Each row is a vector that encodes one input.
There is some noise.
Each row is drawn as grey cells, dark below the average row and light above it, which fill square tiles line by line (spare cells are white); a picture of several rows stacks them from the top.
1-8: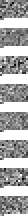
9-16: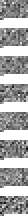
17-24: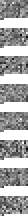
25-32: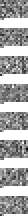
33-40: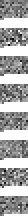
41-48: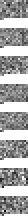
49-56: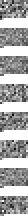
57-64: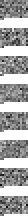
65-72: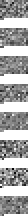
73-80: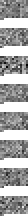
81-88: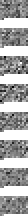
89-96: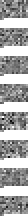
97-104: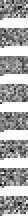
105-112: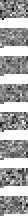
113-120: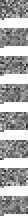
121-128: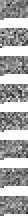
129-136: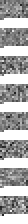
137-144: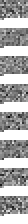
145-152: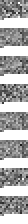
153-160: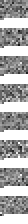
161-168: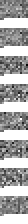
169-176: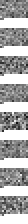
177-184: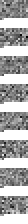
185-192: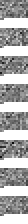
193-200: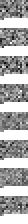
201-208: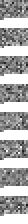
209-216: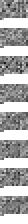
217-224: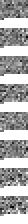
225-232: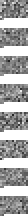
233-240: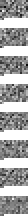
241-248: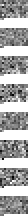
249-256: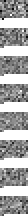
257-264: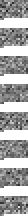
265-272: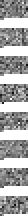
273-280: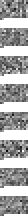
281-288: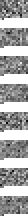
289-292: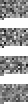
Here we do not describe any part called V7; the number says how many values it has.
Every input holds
either a point on a 6-point line, or a node of an 8-node tree, or a list of up to two items, each a point on an 8-point line and a value of V7.
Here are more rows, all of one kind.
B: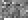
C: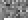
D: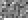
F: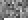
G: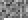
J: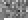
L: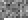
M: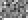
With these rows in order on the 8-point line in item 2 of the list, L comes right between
B and F.
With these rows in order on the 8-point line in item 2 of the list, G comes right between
D and M.
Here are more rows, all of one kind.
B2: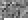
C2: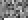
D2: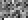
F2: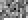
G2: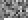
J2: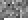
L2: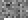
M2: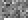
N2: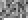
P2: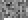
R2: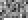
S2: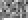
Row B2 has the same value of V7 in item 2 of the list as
J2, M2, R2 and S2.
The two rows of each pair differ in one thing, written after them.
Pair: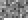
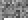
the value of V7 in item 2 of the list
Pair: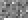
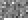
the place on the 8-point line in item 2 of the list
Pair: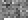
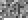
the place on the 8-point line in item 1 of the list
